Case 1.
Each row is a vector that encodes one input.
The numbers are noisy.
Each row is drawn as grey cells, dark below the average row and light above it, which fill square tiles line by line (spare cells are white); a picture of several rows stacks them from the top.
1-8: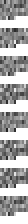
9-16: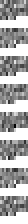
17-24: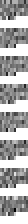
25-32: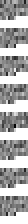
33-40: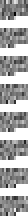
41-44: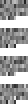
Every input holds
a point on a 4-point line and a true/false value.
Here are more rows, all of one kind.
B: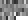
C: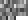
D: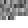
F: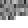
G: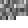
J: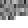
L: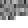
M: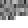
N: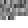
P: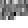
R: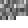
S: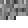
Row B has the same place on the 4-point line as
D and N.
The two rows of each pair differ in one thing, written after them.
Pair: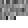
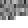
the true/false value
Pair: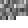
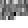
the true/false value
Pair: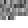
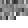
the true/false value
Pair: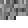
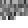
the true/false value
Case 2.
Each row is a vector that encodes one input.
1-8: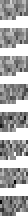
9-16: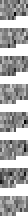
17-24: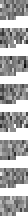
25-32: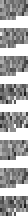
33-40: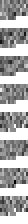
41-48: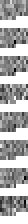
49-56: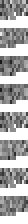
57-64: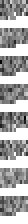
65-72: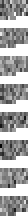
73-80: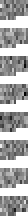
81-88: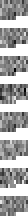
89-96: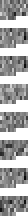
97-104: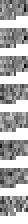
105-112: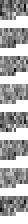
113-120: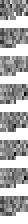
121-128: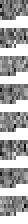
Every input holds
a true/false value, together with either a point on an 8-point circle, or a fixed value.
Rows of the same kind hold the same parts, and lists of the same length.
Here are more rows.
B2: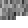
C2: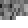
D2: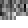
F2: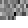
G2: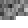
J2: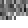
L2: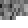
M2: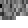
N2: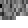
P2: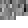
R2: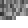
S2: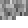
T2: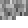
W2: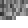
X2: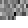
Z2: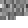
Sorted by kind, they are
B2, C2, D2, F2, G2, J2, L2, M2, N2, P2, R2, W2, X2, Z2
S2, T2

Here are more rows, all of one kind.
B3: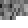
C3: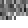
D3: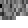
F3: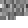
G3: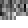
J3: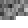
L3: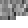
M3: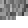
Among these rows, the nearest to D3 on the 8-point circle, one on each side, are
B3 and L3.
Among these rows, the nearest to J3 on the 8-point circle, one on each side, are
B3 and F3.
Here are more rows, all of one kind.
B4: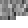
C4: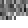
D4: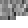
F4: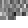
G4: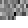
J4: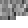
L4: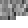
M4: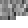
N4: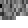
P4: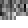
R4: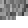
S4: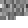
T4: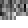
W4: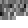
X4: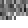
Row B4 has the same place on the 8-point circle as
D4, J4, L4 and M4.
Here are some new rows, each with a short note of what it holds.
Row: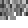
a true/false value
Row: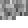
a true/false value
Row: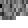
a point on an 8-point circle and a true/false value
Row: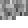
a true/false value
